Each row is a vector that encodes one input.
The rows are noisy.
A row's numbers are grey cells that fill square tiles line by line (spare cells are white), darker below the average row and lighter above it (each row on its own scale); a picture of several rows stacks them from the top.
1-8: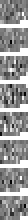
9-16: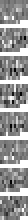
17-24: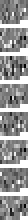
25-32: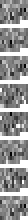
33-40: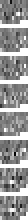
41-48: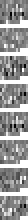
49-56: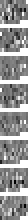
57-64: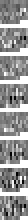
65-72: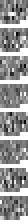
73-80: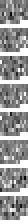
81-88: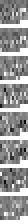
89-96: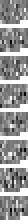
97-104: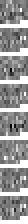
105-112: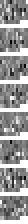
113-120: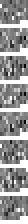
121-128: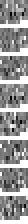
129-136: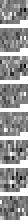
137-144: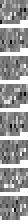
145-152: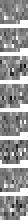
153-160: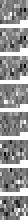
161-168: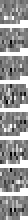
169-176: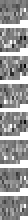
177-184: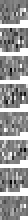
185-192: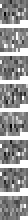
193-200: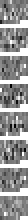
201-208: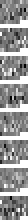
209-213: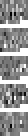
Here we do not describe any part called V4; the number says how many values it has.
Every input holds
a value of V4, together with either a point on a 5-point circle and a true/false value, or a fixed value.
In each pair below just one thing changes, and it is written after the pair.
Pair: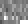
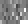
the value of V4
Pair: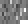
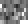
the value of V4
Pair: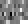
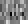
the true/false value
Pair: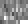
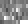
the place on the 5-point circle
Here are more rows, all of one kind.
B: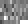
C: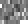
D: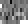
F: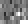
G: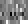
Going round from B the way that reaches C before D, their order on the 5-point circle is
B, G, C, F, D.
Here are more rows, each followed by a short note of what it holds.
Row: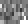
a point on a 5-point circle, a true/false value and a value of V4
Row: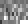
a point on a 5-point circle, a true/false value and a value of V4
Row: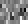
a value of V4
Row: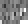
a point on a 5-point circle, a true/false value and a value of V4
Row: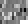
a value of V4
